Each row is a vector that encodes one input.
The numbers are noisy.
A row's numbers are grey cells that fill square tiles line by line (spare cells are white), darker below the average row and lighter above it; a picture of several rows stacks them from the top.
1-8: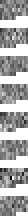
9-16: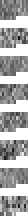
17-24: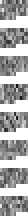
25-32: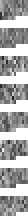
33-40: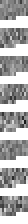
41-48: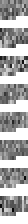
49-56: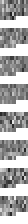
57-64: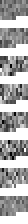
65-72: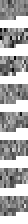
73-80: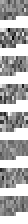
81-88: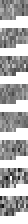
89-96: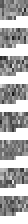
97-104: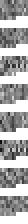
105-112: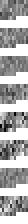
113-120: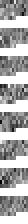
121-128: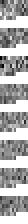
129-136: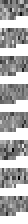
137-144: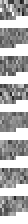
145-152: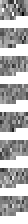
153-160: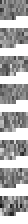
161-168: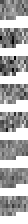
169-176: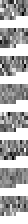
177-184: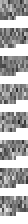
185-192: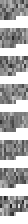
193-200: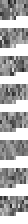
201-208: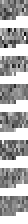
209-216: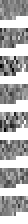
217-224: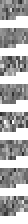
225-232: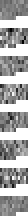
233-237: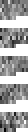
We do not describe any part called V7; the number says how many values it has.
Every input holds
either a point on a 6-point line, or a true/false value and a value of V7.
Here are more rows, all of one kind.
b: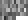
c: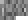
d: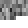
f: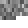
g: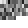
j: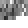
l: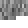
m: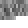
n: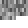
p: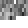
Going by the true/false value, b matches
c and m.
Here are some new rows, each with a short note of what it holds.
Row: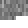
a point on a 6-point line
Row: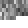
a true/false value and a value of V7
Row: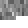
a point on a 6-point line
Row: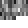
a point on a 6-point line
